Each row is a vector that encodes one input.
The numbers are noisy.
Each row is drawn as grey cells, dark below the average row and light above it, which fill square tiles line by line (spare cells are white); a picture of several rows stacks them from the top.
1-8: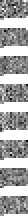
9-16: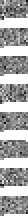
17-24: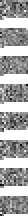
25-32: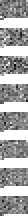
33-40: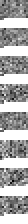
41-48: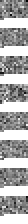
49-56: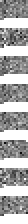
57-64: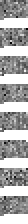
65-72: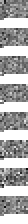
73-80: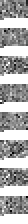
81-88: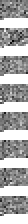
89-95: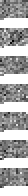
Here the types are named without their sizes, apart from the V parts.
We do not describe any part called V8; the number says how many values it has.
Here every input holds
either a point on each of two lines, or a true/false value and a value of V8.
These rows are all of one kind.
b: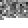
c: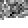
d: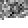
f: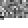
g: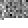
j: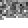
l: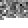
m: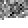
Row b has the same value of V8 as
j and l.
